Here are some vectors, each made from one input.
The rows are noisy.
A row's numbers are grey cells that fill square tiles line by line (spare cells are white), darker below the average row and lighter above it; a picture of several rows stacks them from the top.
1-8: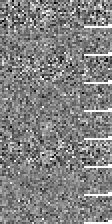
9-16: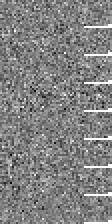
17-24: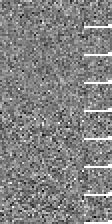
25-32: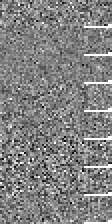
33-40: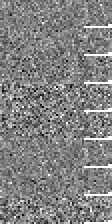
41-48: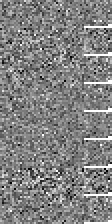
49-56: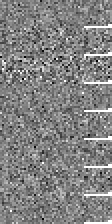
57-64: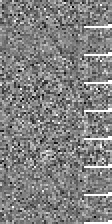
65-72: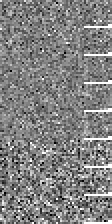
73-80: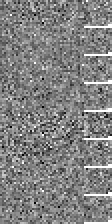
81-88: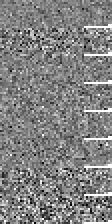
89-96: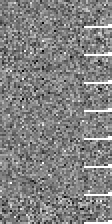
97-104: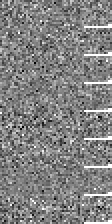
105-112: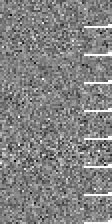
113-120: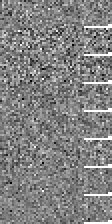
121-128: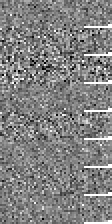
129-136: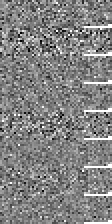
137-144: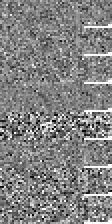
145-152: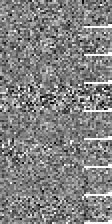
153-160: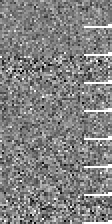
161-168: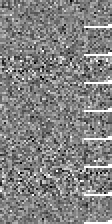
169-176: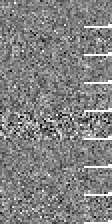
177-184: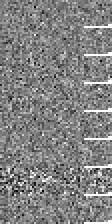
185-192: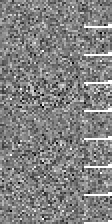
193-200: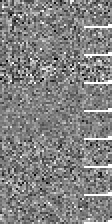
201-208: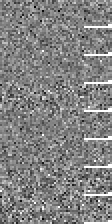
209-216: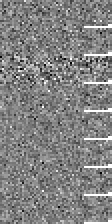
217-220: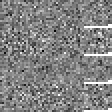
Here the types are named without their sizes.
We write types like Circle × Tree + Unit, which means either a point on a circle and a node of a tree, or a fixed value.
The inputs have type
(Bool × Circle + Unit) × (Label + Tree) × Line × Line.
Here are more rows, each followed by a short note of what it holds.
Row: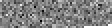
a point on each of two lines and a node of a tree
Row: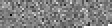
a label and a point on each of two lines
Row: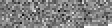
a point on each of two lines and a node of a tree
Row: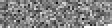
a point on a circle, a label, a point on each of two lines and a true/false value
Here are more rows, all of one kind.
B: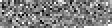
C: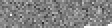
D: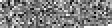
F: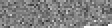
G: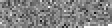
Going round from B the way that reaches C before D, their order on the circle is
B, G, F, C, D.
